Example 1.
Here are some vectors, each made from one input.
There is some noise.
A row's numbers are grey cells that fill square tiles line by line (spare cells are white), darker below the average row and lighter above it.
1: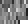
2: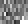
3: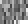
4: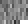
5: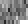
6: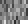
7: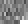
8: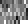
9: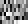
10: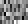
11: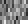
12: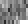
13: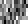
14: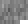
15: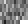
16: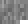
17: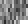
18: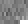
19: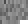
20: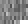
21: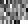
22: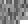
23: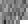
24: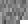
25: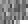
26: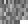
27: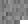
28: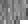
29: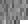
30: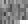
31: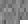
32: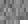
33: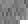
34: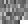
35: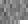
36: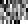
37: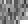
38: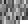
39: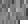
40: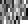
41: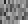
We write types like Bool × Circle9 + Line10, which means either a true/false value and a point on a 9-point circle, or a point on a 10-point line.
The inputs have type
Tree8.
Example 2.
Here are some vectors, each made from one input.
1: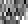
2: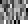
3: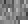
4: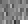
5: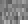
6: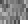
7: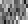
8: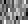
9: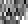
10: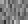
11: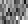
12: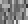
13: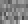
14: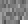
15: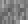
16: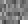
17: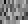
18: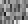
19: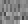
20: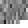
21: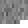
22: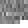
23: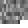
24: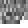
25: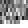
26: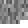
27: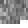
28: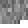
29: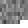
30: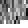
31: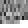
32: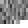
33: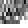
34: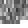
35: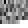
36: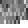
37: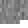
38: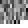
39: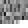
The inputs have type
Tree8.
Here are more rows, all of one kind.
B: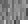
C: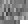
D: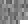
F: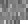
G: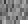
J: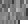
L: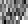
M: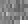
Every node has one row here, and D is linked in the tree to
F.
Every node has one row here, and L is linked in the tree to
B and J.
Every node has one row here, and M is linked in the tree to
F.
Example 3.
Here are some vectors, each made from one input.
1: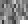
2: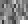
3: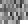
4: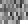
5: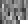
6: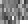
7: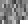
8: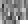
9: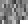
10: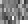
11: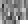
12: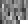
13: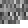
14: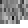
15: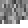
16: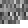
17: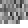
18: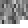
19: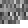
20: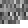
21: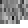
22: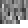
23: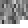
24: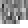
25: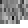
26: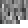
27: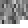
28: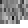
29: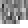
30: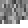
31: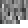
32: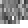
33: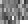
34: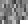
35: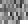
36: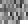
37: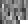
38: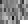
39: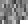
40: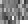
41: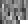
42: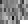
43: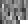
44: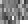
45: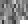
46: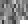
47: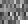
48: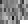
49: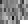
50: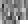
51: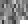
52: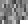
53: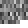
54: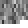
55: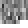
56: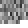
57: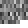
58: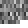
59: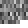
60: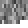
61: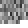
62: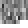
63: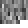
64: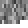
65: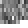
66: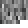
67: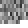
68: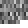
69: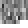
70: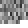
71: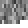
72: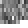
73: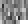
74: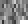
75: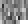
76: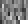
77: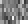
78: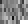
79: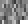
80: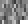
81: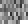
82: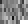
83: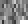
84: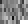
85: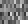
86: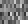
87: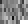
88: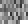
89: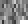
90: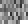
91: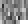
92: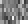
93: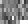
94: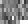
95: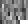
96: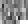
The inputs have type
Bool × Bool × Bool.
